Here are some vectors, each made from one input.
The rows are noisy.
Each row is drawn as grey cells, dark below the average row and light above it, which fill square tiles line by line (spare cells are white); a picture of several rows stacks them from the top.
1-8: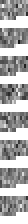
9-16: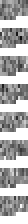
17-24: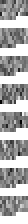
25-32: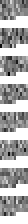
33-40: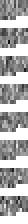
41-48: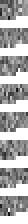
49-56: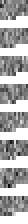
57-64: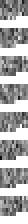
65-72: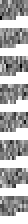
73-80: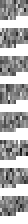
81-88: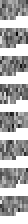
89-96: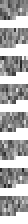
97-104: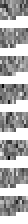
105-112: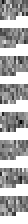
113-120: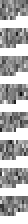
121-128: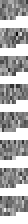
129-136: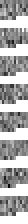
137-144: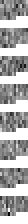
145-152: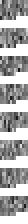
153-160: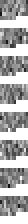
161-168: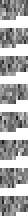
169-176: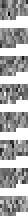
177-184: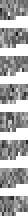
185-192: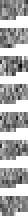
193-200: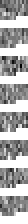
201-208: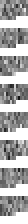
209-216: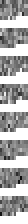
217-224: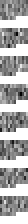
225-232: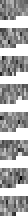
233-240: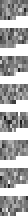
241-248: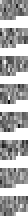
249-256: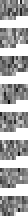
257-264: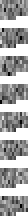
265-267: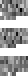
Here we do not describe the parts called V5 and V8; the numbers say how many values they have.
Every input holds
a value of V5 and a value of V8, together with either a point on an 11-point circle, or a point on an 18-point line.
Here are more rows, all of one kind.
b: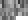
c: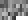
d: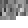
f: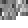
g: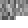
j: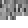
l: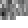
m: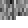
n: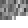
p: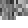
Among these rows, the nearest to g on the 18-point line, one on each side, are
c and j.
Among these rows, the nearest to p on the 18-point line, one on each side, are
l and m.
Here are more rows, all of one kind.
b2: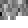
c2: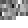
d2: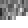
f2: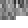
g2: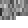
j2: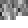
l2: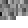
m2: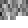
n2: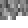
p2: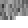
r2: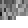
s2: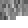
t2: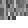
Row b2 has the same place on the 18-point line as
l2, m2, n2 and s2.
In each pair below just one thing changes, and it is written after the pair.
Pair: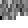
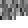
the value of V8
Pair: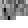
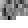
the value of V8
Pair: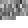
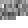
the value of V8
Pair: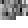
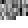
the value of V5
